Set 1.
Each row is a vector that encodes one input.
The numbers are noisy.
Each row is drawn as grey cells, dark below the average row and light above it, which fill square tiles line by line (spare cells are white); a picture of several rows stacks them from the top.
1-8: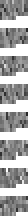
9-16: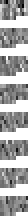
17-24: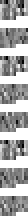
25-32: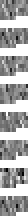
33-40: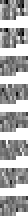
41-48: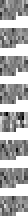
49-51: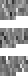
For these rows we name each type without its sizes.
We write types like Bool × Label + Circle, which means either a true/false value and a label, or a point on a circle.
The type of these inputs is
Bool × Bool × Bool + Unit.
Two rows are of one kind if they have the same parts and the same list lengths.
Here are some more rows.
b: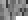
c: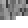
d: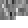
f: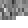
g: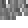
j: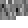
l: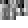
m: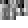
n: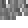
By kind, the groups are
b, c, d, f, g, j, n
l, m

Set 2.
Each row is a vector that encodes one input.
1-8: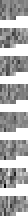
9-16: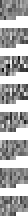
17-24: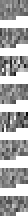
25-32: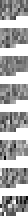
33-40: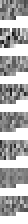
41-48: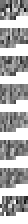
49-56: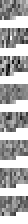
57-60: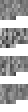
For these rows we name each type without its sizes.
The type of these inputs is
Line.
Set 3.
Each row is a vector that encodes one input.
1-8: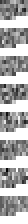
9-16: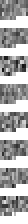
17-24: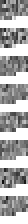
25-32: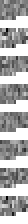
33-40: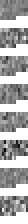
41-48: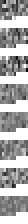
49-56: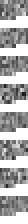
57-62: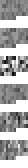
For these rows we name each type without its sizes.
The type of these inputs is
Line.
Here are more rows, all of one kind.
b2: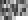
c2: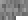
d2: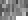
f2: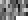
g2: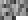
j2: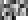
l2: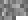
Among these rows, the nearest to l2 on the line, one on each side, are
d2 and j2.
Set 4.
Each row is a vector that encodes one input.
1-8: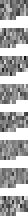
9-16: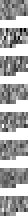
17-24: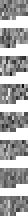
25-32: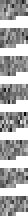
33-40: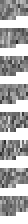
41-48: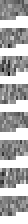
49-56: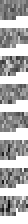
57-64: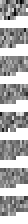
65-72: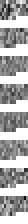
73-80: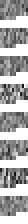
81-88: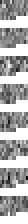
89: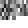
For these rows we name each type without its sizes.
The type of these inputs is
Circle.
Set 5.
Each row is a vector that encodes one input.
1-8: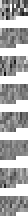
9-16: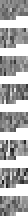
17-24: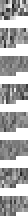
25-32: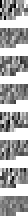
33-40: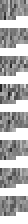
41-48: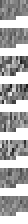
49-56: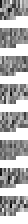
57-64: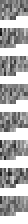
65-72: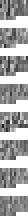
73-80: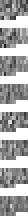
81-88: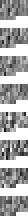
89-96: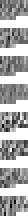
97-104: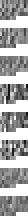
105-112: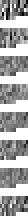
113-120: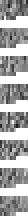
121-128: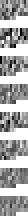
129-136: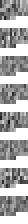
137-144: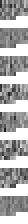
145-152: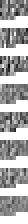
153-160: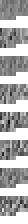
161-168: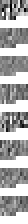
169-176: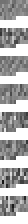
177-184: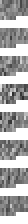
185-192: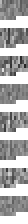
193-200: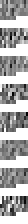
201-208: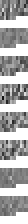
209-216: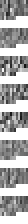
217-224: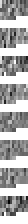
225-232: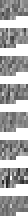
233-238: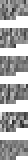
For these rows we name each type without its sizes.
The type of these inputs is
Circle + Unit.
